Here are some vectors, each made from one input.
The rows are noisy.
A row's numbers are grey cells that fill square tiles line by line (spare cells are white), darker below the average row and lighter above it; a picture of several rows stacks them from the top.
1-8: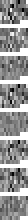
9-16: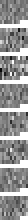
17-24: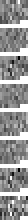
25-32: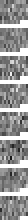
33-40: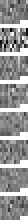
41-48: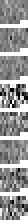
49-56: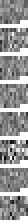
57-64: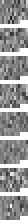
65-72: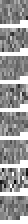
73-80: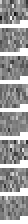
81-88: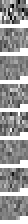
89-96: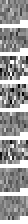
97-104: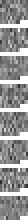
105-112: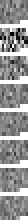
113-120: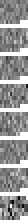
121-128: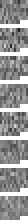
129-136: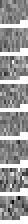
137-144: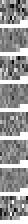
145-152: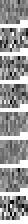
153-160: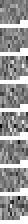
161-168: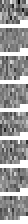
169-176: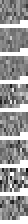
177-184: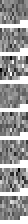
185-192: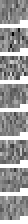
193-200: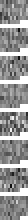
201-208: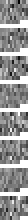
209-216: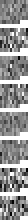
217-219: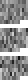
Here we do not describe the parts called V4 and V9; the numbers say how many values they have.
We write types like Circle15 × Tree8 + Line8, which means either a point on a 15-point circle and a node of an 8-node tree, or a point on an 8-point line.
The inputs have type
Bool × Bool × Bool × Label7 + V4 × V9.
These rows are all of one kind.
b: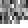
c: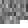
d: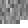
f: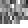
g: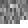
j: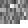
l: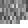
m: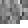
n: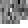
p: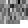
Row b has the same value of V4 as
f and m.
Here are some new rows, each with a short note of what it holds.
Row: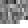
one of 7 labels and three true/false values
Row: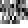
one of 7 labels and three true/false values
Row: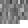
one of 7 labels and three true/false values
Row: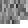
one of 7 labels and three true/false values
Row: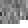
one of 7 labels and three true/false values
